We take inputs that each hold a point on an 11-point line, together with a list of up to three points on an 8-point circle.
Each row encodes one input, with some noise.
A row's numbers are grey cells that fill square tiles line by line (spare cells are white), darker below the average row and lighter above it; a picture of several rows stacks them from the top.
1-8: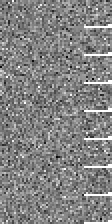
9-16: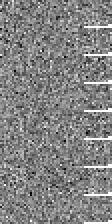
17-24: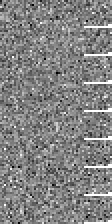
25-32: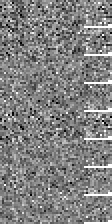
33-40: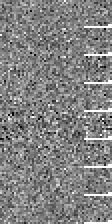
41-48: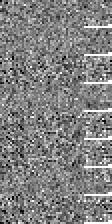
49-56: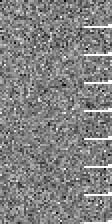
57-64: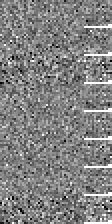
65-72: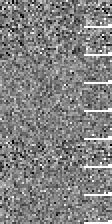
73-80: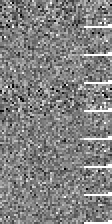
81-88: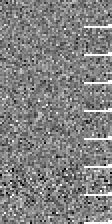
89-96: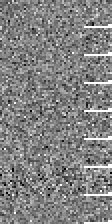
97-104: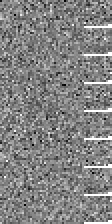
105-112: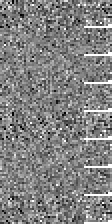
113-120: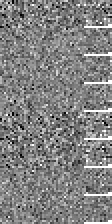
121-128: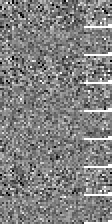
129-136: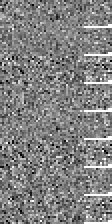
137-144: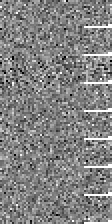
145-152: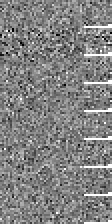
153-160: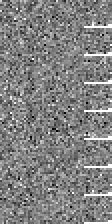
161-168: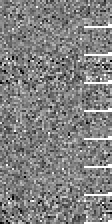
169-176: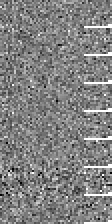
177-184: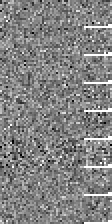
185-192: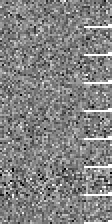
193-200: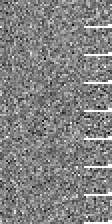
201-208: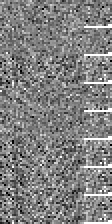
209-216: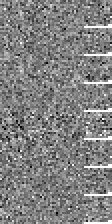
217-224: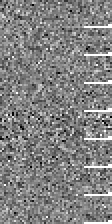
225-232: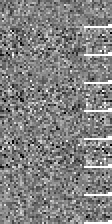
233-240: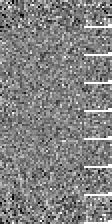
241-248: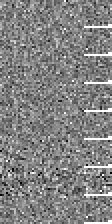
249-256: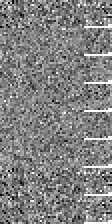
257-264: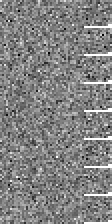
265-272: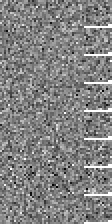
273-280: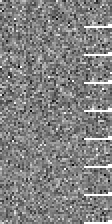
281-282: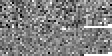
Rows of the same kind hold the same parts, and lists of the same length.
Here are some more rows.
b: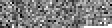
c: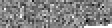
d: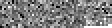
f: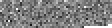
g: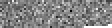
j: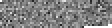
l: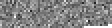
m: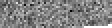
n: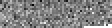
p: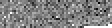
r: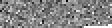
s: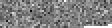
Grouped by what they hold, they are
b, d
c, f, g, j, m
l, s
n, p, r

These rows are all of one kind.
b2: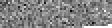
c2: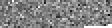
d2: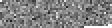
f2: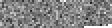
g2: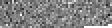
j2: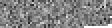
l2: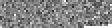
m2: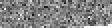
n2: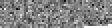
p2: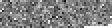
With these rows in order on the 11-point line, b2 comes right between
c2 and j2.
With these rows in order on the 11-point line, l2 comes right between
f2 and g2.
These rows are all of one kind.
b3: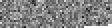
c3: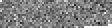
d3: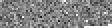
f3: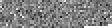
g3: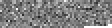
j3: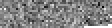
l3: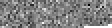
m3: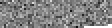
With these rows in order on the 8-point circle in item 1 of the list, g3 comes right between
c3 and f3.
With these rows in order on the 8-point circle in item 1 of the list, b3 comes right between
d3 and j3.
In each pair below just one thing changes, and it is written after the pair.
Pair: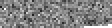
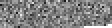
the place on the 8-point circle in item 1 of the list
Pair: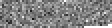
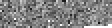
the place on the 11-point line
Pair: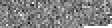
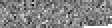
the place on the 8-point circle in item 1 of the list
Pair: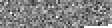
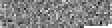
the place on the 11-point line
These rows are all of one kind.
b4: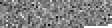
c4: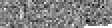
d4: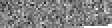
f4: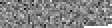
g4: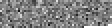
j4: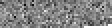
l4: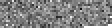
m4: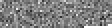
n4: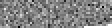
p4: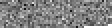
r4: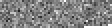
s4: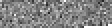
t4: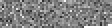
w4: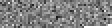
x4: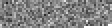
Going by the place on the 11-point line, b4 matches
f4, l4, p4 and w4.
